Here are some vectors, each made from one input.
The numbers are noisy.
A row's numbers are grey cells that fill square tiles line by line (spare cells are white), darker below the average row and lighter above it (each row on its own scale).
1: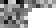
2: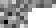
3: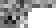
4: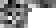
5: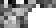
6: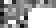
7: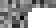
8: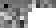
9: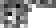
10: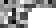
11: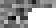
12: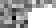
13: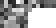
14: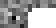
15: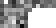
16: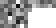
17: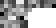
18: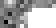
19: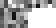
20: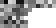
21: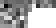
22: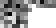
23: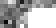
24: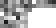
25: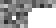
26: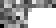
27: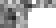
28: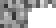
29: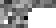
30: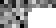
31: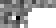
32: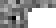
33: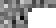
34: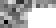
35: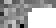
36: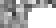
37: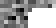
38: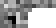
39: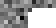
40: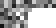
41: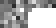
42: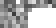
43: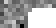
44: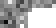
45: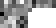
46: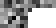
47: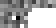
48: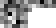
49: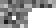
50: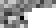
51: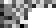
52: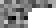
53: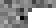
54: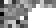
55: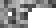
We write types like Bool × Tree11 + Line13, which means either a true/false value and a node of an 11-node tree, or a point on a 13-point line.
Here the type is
Tree8 × Tree8.
